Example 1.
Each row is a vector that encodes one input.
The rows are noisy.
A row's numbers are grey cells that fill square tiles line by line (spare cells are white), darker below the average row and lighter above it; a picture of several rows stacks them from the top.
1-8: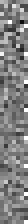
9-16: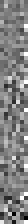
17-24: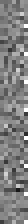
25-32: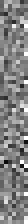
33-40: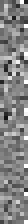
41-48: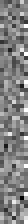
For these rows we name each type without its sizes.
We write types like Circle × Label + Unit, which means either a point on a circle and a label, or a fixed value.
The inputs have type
Label.
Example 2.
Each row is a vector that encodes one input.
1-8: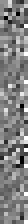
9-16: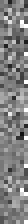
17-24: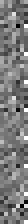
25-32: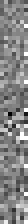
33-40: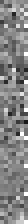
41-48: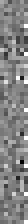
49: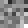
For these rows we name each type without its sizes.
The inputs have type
Tree.
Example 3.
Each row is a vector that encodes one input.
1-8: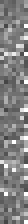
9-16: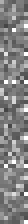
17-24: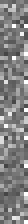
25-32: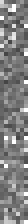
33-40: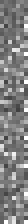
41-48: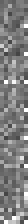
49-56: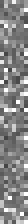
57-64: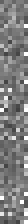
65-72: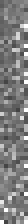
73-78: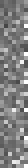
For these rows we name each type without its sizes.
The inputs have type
Label.
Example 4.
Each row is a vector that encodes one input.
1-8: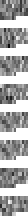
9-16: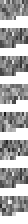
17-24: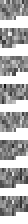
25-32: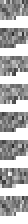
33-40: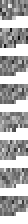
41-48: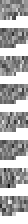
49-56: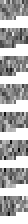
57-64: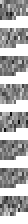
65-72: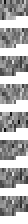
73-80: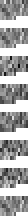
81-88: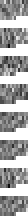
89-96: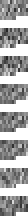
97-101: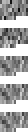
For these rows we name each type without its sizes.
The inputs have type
Label.
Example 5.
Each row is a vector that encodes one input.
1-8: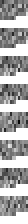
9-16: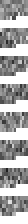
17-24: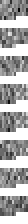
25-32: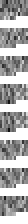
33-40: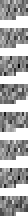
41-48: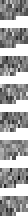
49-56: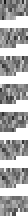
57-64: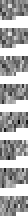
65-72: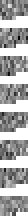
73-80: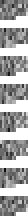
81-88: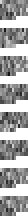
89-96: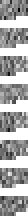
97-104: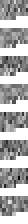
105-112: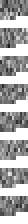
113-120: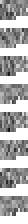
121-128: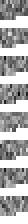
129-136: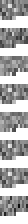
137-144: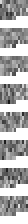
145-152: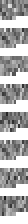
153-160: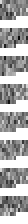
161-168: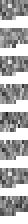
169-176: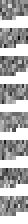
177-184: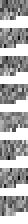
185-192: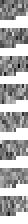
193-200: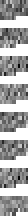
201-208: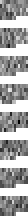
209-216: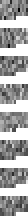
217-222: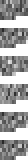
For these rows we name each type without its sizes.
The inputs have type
Label.
